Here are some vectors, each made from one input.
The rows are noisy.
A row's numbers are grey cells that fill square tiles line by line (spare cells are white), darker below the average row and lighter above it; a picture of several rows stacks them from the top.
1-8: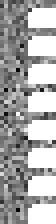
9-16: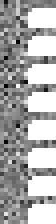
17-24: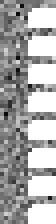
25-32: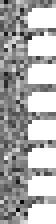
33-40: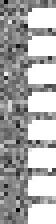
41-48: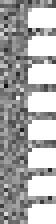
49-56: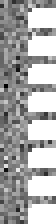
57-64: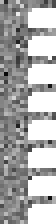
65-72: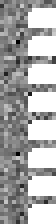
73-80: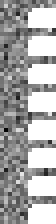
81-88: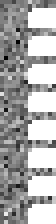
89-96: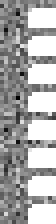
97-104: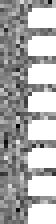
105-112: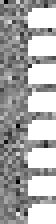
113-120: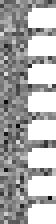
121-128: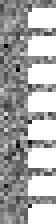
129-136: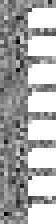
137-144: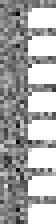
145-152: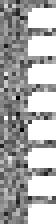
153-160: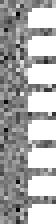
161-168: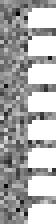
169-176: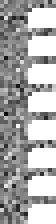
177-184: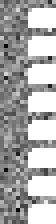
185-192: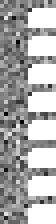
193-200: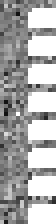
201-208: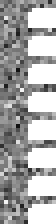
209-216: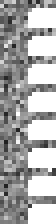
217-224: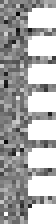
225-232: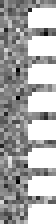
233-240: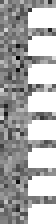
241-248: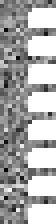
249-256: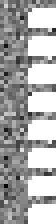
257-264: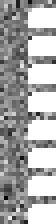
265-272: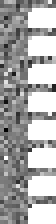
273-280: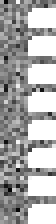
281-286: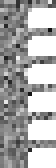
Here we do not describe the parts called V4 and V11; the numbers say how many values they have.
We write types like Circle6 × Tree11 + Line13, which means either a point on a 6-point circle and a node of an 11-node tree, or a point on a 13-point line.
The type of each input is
((Bool × V11 + Unit) × V4 + Line9) × Line5.
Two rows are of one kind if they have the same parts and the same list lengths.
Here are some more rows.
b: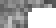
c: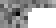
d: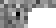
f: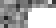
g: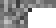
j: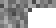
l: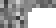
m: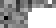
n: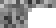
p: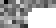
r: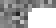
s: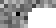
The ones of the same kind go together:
b, f, r
c, g, j, m, p
d, l, n, s

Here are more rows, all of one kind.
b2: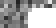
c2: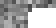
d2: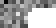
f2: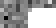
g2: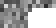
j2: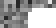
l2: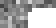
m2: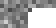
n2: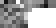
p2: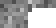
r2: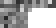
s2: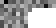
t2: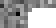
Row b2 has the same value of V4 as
d2 and m2.
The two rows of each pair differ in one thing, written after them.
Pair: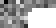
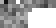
the value of V11
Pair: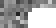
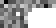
the place on the 5-point line
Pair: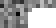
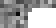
the value of V11
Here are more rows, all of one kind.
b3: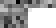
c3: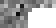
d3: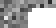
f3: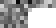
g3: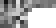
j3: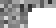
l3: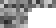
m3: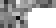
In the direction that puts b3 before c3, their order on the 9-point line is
f3, b3, g3, c3, m3, j3, l3, d3.
